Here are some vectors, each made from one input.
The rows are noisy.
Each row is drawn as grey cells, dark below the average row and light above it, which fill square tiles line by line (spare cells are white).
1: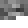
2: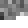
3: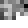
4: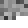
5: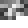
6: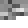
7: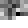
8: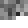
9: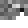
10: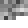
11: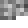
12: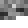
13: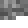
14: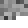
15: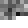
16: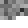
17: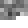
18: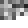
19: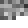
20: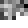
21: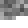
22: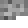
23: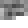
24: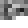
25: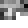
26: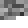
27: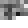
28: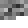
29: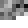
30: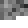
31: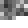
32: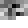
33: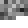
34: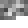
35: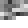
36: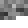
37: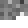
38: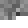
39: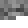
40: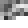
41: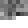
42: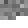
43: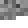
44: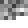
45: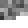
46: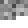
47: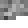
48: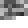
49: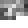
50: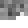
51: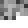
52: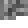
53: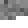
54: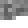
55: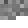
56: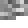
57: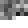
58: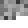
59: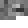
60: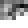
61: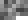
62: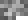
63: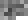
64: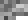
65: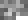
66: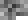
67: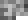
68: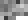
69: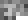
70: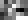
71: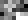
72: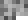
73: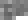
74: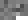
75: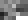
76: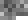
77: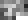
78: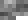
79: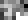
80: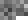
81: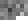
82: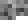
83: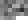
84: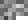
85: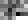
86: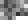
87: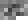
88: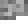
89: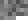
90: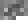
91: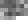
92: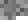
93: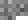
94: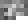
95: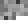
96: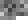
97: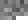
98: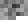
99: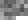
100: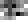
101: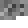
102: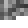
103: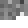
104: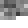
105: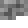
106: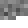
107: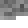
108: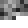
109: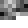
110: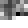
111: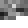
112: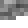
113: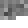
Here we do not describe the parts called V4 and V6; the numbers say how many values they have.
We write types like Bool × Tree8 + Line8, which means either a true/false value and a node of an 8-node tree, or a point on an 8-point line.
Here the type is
Bool × Line5 + V4 × V6.
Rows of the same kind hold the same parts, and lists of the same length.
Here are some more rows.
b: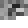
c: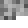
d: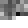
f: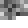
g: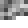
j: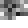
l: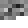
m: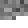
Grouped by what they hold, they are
b, d, f, j, l, m
c, g

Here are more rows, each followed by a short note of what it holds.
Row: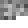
a point on a 5-point line and a true/false value
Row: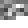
a point on a 5-point line and a true/false value
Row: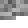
a point on a 5-point line and a true/false value
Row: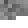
a value of V4 and a value of V6
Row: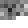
a value of V4 and a value of V6
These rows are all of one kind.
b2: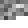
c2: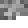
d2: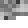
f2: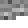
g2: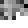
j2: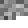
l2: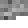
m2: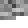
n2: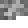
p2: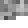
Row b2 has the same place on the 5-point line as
c2, g2, j2 and n2.
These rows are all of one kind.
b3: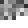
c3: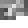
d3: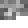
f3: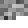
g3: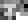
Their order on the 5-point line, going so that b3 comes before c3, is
d3, b3, f3, g3, c3.
